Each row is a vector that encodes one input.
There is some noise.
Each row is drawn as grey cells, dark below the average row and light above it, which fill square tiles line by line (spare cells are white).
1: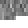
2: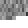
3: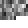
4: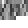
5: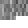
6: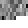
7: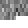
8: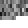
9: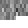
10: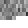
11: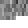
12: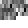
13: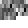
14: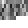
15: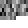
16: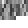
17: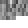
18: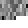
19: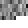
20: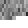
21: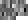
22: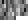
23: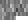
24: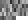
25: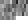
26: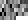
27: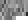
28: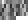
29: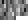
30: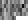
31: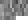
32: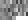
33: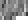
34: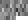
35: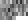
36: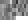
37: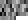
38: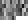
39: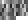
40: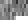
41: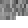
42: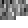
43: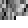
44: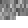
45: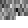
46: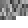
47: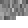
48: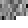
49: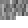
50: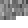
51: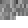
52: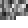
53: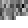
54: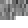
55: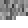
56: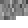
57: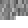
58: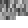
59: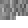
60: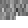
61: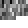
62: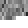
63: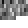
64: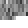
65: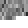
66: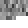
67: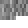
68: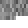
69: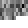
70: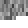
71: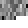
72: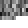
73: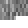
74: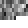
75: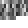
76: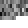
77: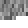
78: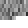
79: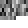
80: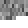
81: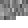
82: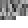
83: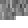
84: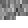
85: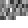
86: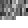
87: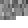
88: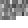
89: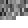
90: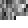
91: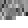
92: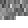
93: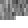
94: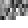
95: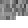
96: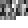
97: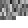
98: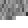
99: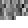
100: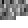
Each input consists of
either three true/false values, or a list of up to two points on a 5-point line.
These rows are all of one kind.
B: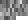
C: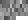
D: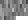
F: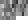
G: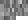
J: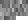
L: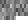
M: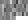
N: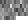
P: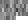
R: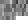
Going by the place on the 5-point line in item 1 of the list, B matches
C, D, G and J.
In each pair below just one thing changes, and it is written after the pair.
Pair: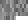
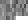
the place on the 5-point line in item 2 of the list
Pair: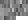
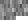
the place on the 5-point line in item 2 of the list
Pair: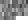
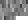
the place on the 5-point line in item 2 of the list
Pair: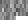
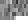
the place on the 5-point line in item 2 of the list
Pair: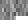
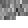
the place on the 5-point line in item 1 of the list
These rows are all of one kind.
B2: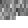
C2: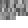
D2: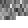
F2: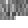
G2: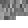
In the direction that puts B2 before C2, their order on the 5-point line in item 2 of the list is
G2, D2, B2, F2, C2.
